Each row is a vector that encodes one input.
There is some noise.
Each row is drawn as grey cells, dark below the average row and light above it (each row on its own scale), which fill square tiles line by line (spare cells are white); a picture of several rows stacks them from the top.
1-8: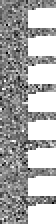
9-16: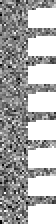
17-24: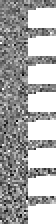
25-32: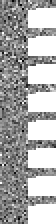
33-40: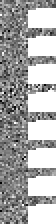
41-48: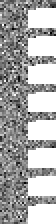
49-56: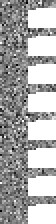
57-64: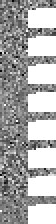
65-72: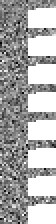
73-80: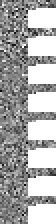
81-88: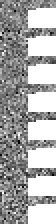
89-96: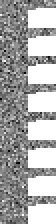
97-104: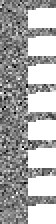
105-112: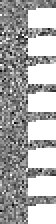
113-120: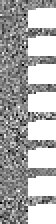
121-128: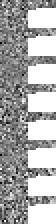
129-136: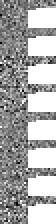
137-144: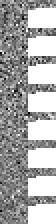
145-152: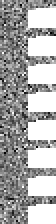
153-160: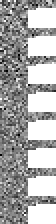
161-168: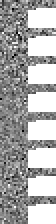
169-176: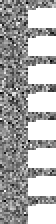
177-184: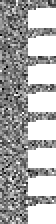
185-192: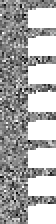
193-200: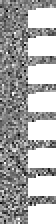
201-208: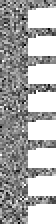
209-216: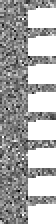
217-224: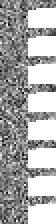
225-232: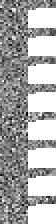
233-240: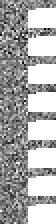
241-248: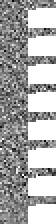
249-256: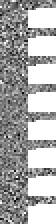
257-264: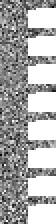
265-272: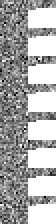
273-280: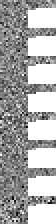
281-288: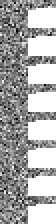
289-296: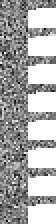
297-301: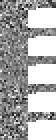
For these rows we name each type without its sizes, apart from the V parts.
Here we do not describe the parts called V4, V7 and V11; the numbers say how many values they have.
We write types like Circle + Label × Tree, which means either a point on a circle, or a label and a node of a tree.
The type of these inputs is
(List(Line) + V7 × V11) × V4.
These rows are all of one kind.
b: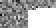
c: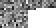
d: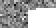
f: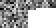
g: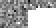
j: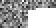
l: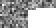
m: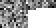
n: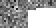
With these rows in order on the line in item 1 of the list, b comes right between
f and j.
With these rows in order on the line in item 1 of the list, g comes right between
d and l.
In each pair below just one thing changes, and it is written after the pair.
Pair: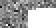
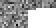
the value of V4
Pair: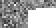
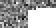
the value of V4
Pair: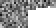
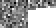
the value of V7
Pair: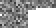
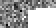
the value of V7
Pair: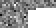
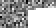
the value of V4
